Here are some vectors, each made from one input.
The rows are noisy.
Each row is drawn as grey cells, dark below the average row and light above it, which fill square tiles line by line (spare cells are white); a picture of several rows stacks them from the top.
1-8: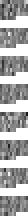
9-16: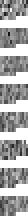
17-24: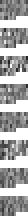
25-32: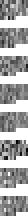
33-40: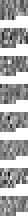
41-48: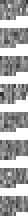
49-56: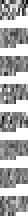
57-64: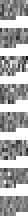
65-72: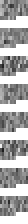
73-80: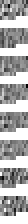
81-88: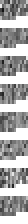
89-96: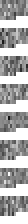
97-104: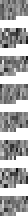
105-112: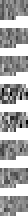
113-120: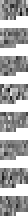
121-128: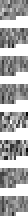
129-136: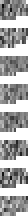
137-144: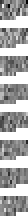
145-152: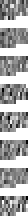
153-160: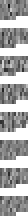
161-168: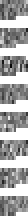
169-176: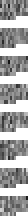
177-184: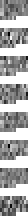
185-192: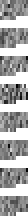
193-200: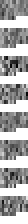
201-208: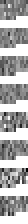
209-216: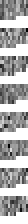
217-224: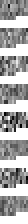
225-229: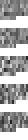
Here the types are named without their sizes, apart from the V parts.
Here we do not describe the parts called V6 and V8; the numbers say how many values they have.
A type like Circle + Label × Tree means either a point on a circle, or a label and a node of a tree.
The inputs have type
List(Line) + V6 × V8.
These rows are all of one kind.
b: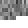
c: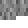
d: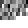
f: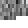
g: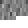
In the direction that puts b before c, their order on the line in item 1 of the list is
f, b, c, g, d.
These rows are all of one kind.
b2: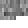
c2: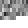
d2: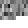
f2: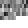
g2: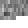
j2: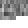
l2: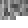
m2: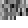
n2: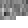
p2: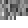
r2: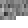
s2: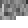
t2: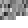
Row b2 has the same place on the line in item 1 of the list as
d2, g2 and t2.
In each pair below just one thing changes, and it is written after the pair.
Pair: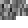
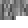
the value of V8
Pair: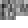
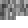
the value of V6
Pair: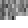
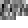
the value of V6
